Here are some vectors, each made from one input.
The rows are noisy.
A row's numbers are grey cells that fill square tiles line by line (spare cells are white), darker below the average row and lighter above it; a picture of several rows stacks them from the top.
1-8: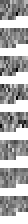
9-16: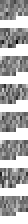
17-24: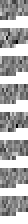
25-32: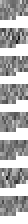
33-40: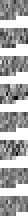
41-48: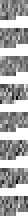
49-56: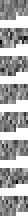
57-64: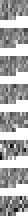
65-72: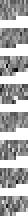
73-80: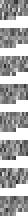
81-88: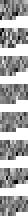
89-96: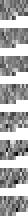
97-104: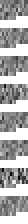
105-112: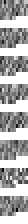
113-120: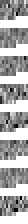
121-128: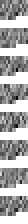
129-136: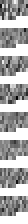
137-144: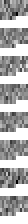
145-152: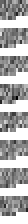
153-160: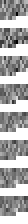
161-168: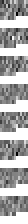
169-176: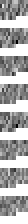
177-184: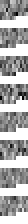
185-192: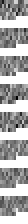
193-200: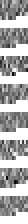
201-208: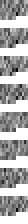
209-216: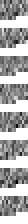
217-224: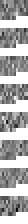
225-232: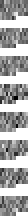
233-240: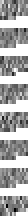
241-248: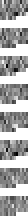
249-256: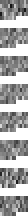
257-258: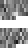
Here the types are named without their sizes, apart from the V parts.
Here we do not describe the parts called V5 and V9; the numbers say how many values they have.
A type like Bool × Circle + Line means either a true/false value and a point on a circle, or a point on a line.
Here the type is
(Bool × Bool × Bool + Unit) × V5 × V9 + List(Line).
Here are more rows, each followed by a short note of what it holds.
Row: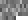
three true/false values, a value of V5 and a value of V9
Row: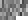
three true/false values, a value of V5 and a value of V9
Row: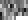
the empty list
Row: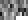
the empty list
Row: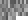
three true/false values, a value of V5 and a value of V9
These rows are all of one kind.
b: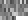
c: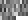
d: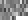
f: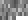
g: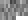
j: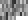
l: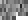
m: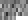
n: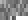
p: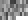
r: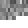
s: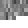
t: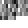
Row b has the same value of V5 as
j and m.
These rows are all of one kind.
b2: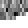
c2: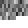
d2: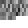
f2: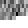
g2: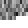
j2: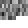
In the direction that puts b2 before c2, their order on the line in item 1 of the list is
b2, g2, f2, c2, d2, j2.
